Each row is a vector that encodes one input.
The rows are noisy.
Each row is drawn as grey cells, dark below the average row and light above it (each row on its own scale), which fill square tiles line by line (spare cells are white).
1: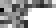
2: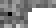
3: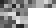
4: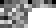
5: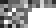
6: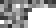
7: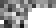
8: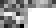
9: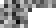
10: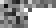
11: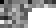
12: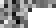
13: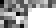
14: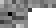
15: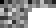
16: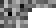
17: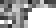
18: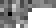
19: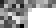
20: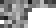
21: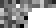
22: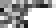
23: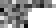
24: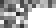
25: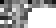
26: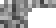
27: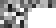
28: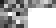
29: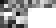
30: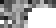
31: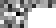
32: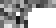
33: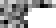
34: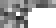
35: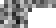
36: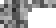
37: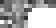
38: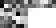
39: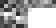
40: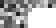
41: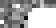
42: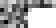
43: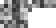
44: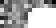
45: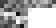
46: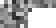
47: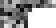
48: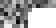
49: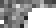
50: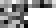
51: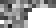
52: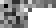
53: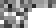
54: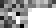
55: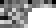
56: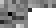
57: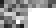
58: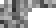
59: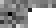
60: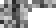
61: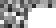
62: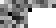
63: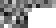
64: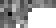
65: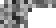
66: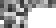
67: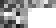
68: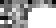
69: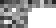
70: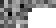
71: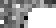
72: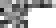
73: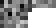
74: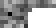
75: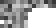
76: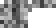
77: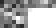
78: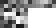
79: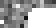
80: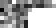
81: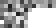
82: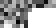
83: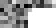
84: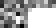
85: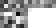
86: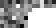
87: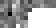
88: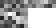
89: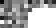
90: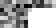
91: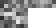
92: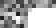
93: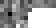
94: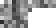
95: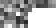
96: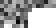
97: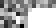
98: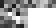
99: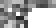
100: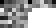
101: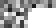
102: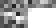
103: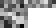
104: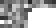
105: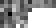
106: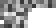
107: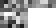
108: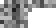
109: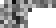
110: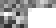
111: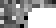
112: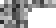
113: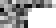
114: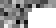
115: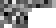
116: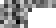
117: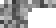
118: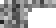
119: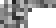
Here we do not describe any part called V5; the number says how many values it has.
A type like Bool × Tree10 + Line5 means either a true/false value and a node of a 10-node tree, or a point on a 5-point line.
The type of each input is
(Bool × Line4 + Line6) × V5.
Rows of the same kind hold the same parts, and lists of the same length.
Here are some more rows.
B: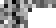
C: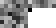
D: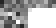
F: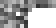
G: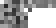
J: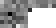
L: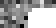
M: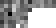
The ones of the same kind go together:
B, C, F, G, J
D, L, M

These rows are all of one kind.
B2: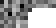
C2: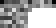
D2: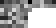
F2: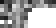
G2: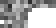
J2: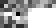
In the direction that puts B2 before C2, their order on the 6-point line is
G2, F2, B2, D2, C2, J2.
